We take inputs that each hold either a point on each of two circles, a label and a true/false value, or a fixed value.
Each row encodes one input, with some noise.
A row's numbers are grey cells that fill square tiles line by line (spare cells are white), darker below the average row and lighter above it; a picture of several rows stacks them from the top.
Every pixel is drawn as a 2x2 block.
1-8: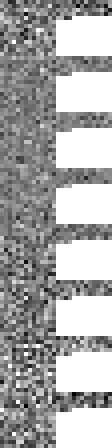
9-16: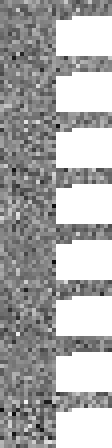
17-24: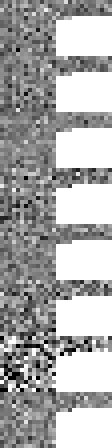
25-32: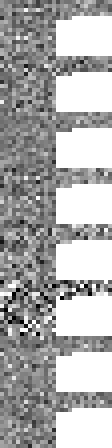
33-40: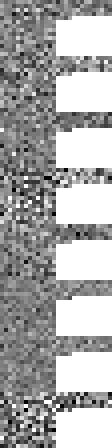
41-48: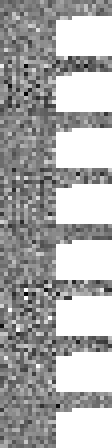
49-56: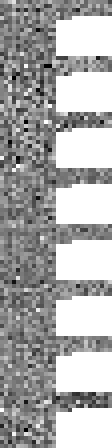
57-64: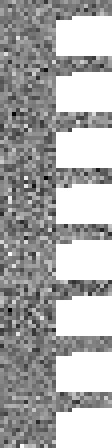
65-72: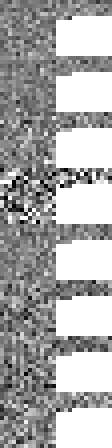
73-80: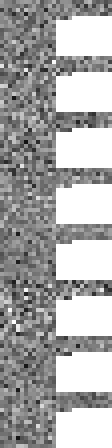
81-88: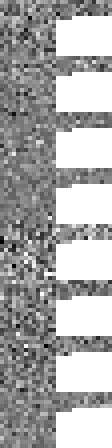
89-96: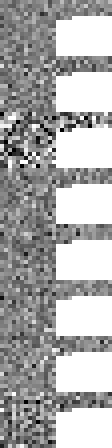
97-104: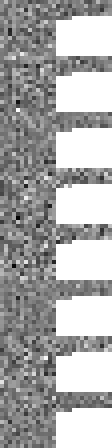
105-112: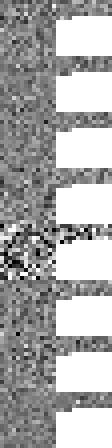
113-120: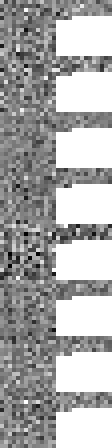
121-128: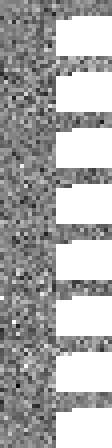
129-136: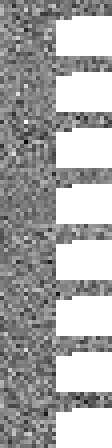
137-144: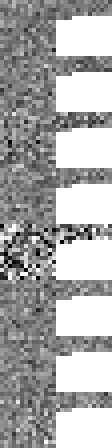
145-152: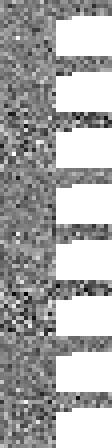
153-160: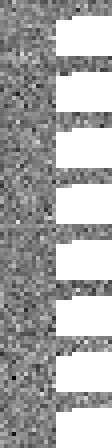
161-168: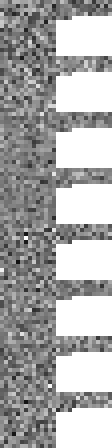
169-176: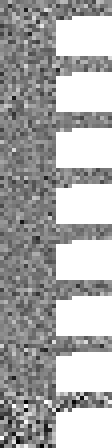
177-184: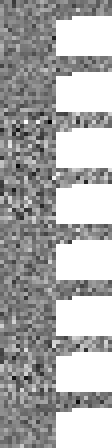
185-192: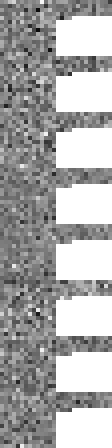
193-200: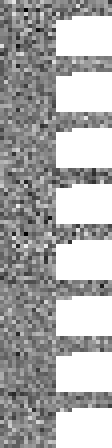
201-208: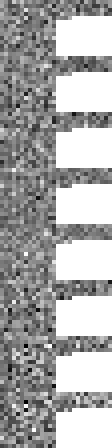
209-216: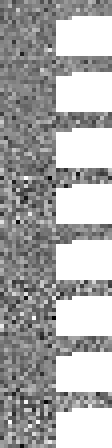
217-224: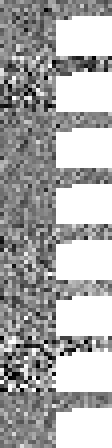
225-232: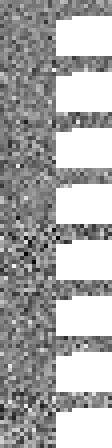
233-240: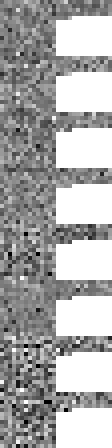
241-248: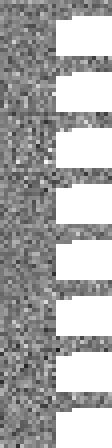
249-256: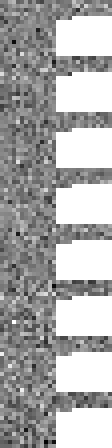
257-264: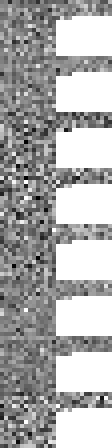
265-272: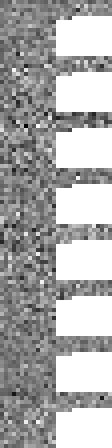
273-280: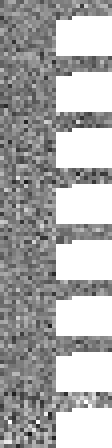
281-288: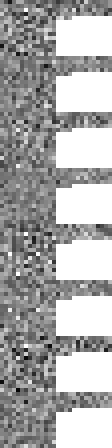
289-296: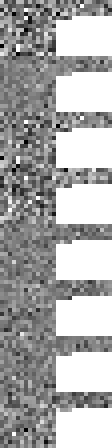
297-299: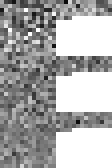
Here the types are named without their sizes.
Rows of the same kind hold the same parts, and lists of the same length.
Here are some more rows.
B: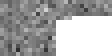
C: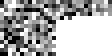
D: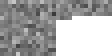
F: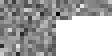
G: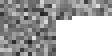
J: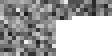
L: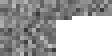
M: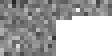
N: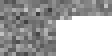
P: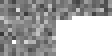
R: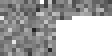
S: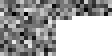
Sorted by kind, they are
B, D, F, G, J, L, M, N, P, R, S
C

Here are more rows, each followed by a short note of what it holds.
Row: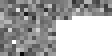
a point on each of two circles, a label and a true/false value
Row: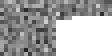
a point on each of two circles, a label and a true/false value
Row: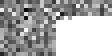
a point on each of two circles, a label and a true/false value
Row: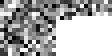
a fixed value
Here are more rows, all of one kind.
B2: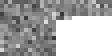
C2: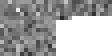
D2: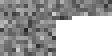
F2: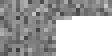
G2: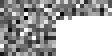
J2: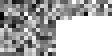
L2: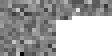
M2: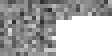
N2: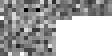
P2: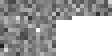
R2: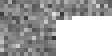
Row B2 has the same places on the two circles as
C2, D2 and R2.
